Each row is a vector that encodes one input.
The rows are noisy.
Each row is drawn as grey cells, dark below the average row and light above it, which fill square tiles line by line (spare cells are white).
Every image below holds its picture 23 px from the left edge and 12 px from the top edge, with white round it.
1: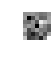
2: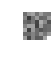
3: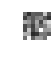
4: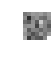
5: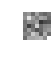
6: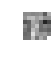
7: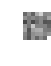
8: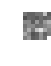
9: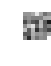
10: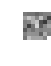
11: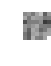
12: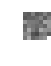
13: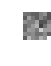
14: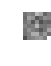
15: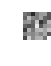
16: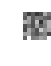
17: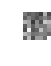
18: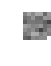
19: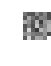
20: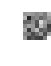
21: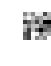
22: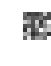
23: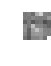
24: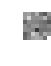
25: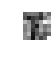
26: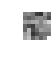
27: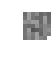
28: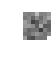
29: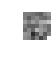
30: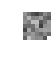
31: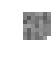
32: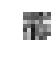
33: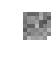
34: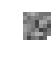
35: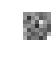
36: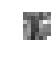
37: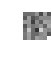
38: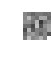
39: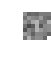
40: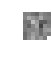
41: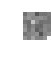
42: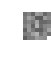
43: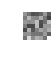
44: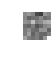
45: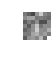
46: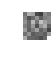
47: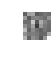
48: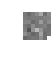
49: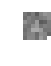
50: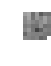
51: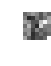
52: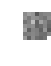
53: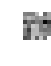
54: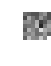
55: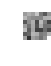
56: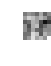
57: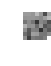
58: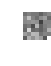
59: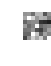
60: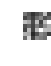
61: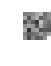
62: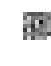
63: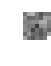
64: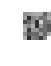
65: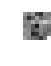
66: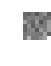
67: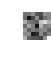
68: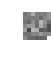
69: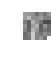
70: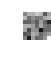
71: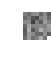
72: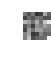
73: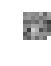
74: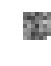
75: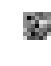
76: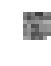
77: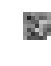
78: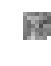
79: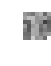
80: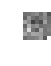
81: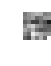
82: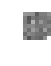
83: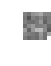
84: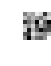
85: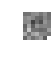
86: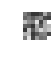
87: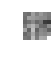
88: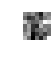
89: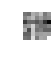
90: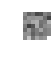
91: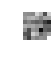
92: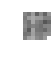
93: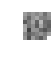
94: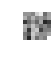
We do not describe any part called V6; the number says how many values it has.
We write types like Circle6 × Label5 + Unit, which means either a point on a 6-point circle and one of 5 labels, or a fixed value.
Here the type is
(Bool × Bool × Bool + V6) × Line7.
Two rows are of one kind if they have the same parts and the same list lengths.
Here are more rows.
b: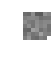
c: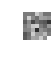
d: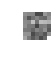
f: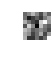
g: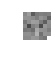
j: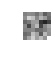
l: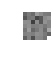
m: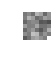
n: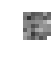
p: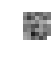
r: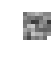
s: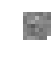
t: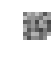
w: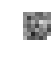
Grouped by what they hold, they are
b, d, g, j, n, p, s, w
c, f, l, m, r, t

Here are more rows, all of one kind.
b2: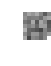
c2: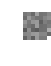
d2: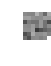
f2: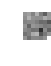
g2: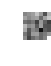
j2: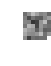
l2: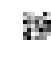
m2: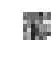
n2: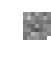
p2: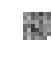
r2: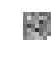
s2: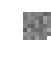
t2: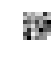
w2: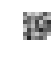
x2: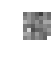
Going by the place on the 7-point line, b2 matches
f2, r2, w2 and x2.
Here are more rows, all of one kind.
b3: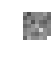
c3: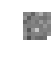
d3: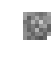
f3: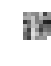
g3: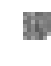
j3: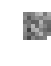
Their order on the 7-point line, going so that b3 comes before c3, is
b3, j3, c3, f3, d3, g3.
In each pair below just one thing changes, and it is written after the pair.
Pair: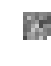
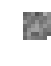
the place on the 7-point line
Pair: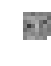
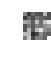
the place on the 7-point line
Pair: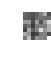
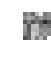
one of the three true/false values
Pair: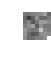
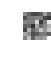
the place on the 7-point line
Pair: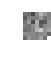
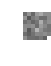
the place on the 7-point line
